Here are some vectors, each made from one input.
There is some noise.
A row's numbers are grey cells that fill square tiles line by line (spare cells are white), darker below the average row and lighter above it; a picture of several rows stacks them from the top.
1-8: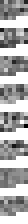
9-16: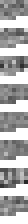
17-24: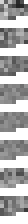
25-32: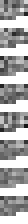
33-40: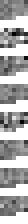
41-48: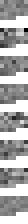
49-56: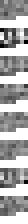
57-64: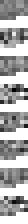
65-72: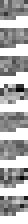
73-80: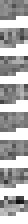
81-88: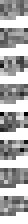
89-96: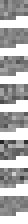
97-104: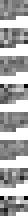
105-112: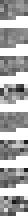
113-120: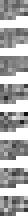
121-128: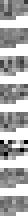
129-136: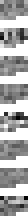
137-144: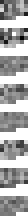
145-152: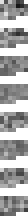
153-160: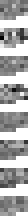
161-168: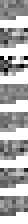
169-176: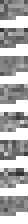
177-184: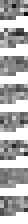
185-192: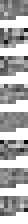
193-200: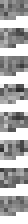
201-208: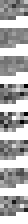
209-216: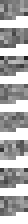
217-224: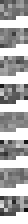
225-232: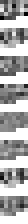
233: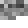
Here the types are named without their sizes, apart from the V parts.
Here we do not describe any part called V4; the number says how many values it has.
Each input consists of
a value of V4, together with either a label, or a point on a line.
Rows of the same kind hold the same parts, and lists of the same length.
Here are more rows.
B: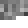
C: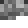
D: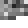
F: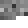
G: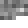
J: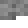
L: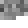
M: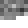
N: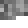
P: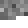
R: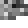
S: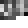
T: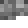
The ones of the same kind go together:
B, G, L, M, N, S
C, D, F, J, P, R, T

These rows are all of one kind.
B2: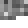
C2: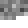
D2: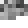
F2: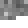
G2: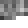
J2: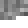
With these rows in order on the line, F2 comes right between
G2 and J2.
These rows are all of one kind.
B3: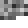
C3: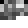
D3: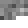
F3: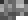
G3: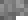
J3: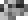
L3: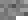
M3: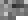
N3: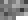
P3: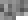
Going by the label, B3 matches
D3, G3 and N3.
